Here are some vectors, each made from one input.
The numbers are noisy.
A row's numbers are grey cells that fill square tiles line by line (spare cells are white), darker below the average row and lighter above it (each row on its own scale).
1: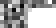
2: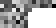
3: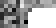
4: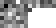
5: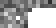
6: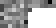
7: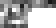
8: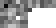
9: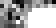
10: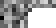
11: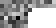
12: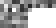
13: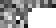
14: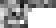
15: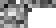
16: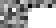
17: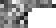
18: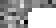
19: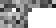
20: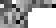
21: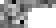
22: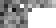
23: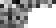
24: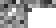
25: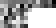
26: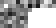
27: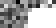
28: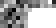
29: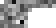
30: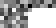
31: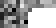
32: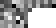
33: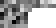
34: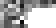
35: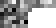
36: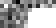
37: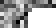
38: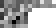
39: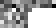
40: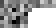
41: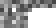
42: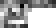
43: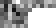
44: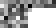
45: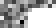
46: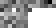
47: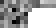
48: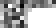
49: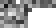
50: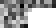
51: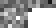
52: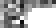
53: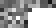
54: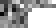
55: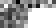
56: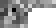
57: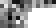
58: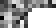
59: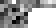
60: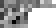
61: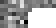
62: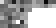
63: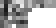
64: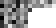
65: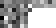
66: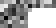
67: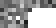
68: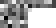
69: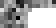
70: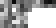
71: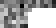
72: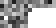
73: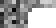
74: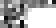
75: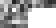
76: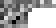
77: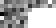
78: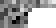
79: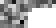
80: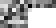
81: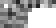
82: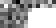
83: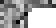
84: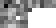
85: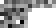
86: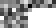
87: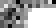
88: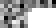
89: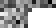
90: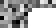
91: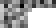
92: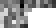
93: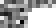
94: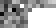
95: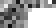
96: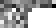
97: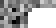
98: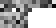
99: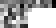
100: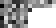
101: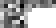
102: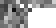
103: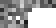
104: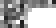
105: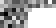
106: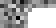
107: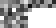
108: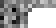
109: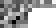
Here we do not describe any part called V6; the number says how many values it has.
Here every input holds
a point on an 8-point circle, together with either a point on an 8-point line, or a value of V6.
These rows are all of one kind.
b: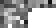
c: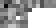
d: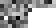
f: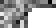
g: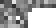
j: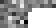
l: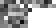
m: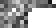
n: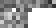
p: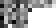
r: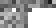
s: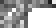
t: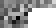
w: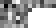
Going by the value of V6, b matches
c, g and p.
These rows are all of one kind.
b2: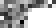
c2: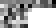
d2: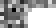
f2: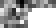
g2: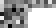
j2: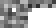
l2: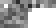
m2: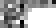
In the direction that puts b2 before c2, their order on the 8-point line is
j2, b2, l2, g2, c2, m2, d2, f2.
